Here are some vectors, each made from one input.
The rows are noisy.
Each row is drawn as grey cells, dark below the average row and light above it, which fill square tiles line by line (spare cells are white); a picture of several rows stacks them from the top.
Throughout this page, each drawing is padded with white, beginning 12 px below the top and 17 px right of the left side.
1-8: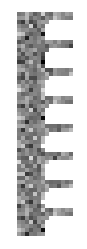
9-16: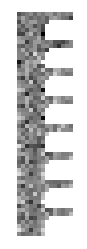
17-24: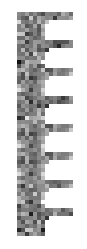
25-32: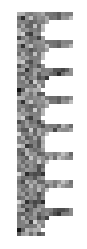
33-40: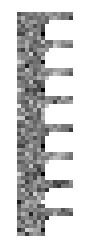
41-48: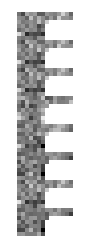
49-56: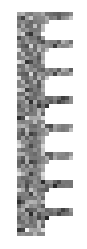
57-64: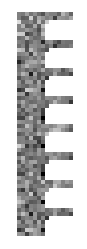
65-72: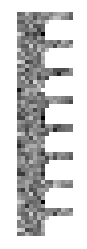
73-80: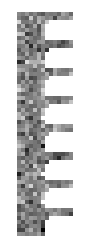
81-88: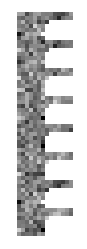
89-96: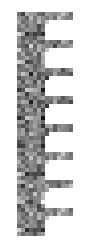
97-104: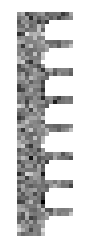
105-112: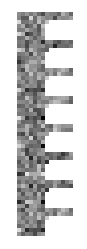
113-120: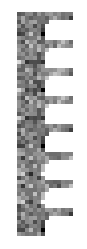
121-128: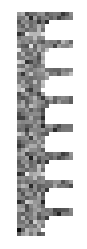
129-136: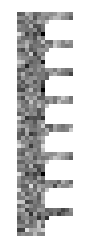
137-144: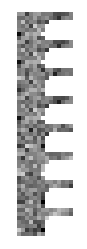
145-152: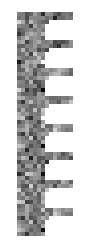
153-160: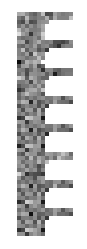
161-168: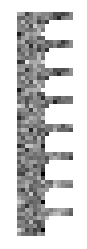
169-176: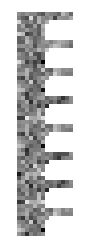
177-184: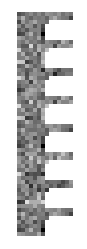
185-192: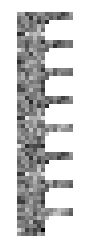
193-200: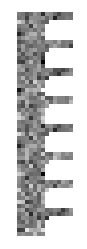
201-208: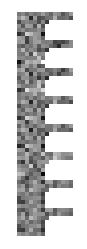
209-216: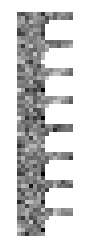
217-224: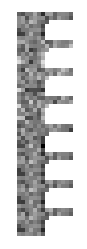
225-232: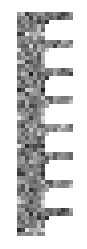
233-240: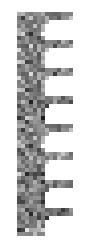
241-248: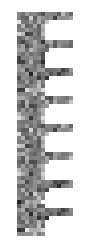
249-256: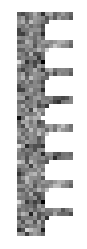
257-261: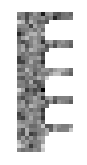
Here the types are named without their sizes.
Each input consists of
a point on a circle and a true/false value.
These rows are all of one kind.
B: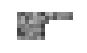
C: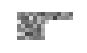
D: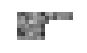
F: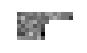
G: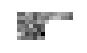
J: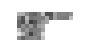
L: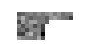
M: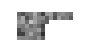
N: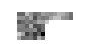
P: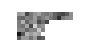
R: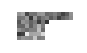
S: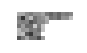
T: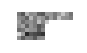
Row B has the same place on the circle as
D, M and T.
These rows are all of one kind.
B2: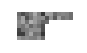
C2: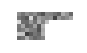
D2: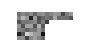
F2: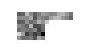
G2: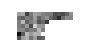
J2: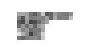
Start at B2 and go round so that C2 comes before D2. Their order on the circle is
B2, C2, G2, J2, D2, F2.
